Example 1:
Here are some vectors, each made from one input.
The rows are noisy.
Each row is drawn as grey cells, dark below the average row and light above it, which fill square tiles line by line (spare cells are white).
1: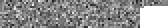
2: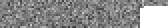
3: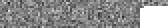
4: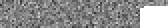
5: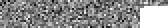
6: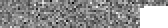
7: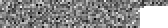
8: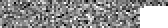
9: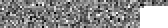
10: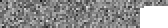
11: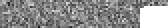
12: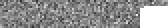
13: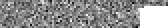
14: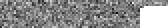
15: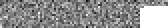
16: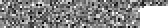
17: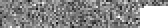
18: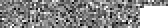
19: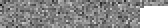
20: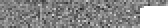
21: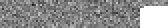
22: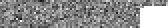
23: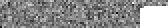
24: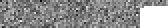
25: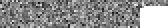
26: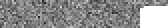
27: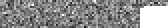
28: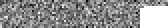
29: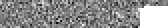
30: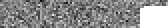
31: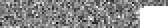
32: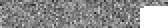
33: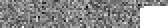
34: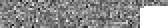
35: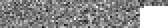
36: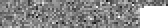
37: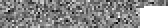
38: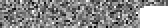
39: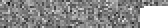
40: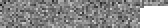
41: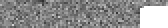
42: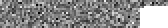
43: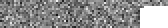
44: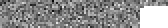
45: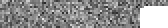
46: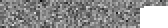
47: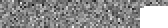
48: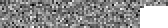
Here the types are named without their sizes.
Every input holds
either a point on a line, or a node of a tree.
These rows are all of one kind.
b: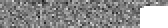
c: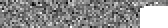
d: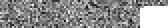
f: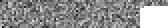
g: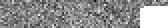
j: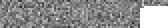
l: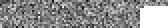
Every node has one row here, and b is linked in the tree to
f and g.
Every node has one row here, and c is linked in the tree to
g and l.
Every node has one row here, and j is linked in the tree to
d and g.
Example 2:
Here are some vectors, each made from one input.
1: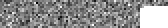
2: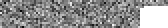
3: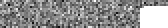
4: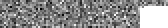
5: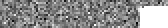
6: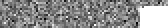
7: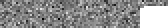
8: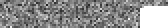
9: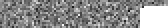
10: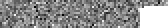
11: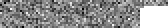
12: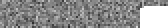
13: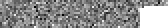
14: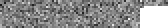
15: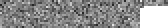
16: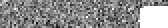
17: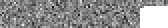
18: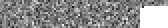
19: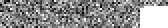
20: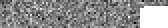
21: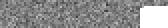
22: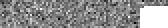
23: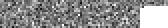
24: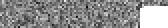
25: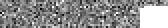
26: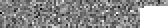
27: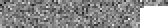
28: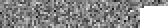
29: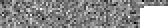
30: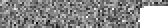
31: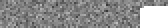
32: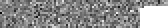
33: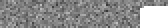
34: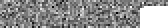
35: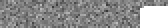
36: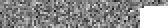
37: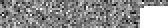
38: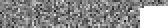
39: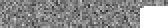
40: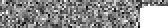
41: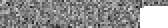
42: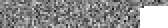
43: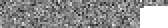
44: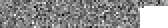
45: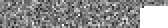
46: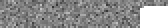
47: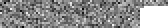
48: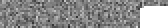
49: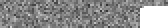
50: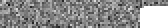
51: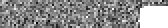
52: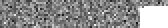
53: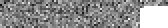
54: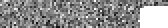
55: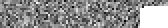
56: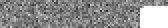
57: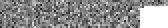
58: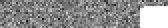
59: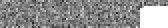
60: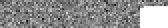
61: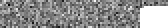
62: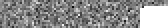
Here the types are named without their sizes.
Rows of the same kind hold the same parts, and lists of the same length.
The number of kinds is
2.
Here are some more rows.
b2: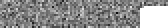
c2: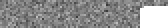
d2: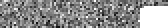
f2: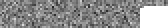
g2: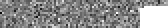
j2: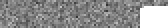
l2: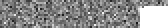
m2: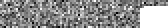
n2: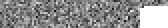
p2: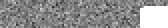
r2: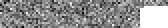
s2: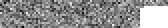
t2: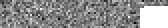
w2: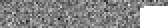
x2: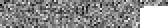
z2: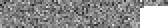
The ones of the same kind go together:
b2, c2, d2, f2, j2, m2, p2, r2, s2, t2, w2, x2, z2
g2, l2, n2

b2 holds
a node of a tree.
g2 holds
a point on a line.
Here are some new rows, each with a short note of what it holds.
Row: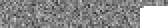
a node of a tree
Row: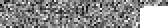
a node of a tree
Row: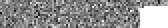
a point on a line
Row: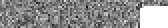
a node of a tree
